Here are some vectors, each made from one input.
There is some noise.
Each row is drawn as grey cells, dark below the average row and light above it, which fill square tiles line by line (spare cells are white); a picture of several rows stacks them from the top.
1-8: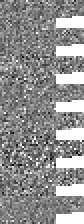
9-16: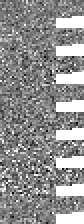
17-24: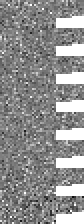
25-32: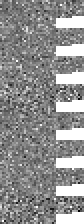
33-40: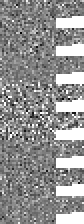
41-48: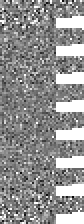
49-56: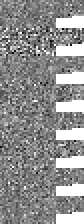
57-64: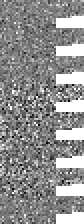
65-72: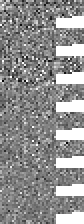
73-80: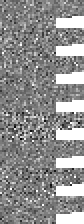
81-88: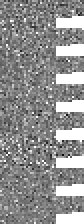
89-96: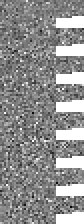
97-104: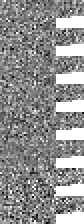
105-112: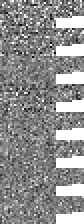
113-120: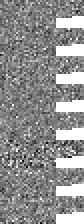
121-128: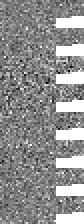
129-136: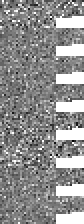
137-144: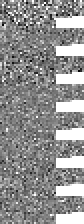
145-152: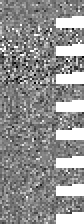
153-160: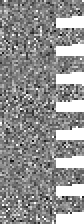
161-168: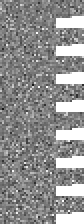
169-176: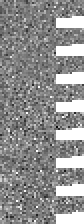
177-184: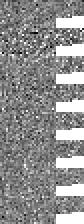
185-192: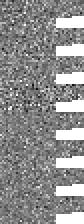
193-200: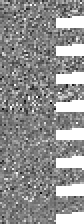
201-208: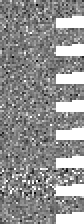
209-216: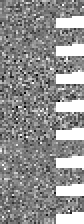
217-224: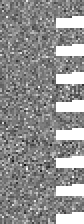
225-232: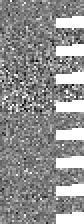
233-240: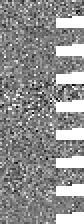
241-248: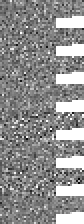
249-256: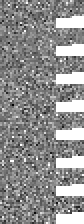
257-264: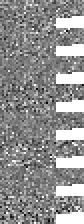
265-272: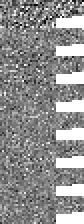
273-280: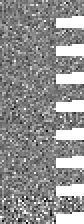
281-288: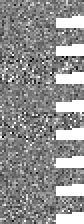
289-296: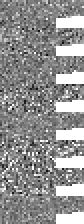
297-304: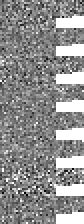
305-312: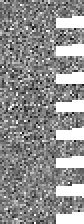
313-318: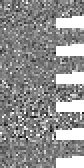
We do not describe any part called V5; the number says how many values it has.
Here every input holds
either a point on each of two 4-point lines, or a point on a 16-point line and a value of V5.
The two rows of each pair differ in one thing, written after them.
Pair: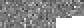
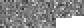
the place on the 16-point line
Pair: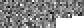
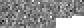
the value of V5
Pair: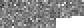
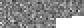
the place on the 16-point line
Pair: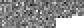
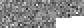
the value of V5
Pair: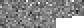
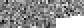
the place on the 16-point line
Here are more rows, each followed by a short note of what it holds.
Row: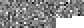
a point on a 16-point line and a value of V5
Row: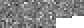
a point on a 16-point line and a value of V5
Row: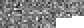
a point on a 16-point line and a value of V5
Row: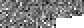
a point on each of two 4-point lines
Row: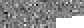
a point on a 16-point line and a value of V5
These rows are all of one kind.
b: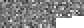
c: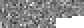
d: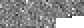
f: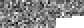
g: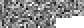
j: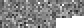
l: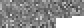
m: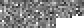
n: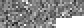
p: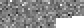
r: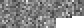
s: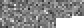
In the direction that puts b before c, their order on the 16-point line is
j, s, f, b, p, l, m, d, r, c, g, n.
